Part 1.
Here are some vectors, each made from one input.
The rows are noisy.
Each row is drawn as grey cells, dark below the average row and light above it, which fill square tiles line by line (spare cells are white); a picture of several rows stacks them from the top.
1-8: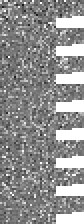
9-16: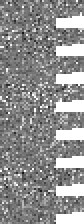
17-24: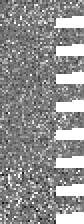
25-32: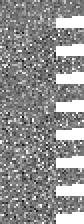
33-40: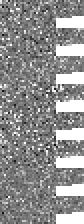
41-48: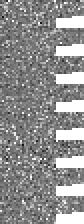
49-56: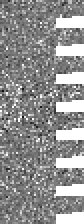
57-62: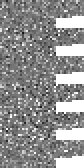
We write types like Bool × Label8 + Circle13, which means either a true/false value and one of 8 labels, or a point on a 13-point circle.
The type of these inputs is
Bool × Bool × Bool + Label8.
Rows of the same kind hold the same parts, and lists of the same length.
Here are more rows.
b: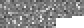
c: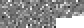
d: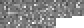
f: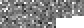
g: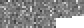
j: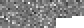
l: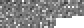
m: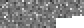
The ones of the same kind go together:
b, c, d, g, j, l, m
f

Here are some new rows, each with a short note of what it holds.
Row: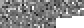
one of 8 labels
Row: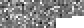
one of 8 labels
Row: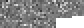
three true/false values
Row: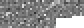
three true/false values
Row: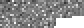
three true/false values
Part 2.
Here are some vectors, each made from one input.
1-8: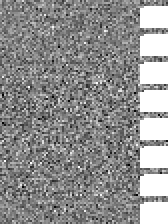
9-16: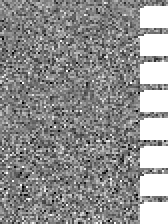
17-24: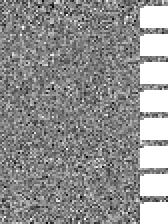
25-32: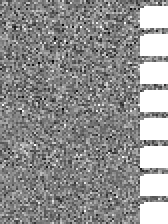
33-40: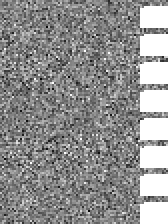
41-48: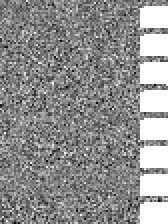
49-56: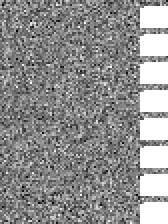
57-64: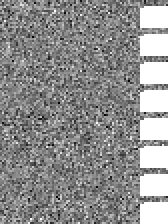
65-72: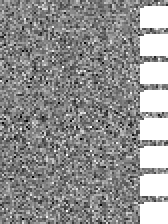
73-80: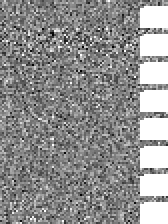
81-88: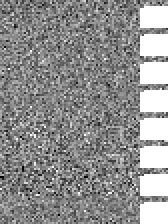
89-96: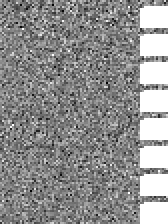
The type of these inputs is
Bool × Bool × Bool + Label8.
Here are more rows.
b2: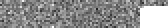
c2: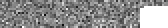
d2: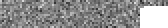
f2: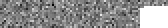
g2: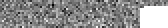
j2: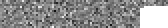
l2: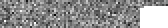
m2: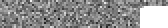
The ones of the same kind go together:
b2, d2, j2, l2, m2
c2, f2, g2

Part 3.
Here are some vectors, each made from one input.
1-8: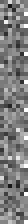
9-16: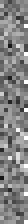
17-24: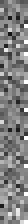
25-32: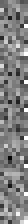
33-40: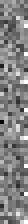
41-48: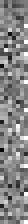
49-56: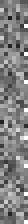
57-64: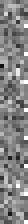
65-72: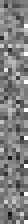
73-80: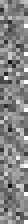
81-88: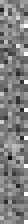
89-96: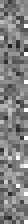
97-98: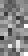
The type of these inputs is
List2(Line4).
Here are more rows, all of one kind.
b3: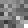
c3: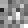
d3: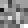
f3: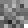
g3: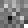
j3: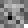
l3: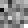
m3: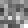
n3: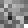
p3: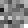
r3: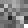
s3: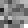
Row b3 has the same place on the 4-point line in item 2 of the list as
d3, m3 and r3.
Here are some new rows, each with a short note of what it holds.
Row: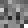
a list of one item
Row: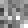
a list of two items
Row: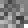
a list of one item
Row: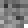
a list of one item
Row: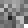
a list of two items
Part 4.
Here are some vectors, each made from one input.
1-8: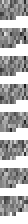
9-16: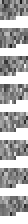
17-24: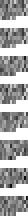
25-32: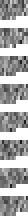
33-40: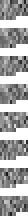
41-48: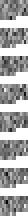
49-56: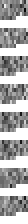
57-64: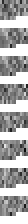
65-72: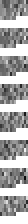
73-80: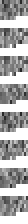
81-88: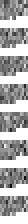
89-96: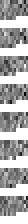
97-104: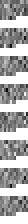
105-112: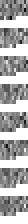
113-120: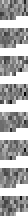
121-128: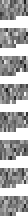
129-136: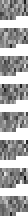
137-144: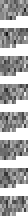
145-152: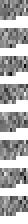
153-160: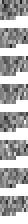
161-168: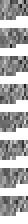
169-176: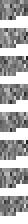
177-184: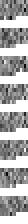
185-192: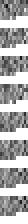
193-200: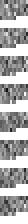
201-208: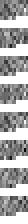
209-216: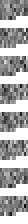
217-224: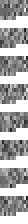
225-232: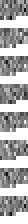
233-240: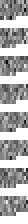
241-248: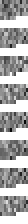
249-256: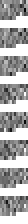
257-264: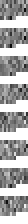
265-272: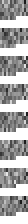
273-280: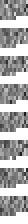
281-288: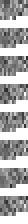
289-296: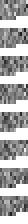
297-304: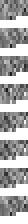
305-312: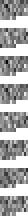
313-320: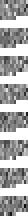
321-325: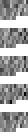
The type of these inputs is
Bool × Label8.
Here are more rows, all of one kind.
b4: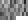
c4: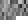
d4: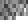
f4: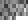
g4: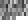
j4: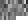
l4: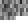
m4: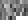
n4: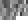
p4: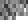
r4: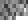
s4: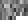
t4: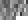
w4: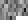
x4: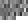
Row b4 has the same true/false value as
c4, m4, s4 and w4.
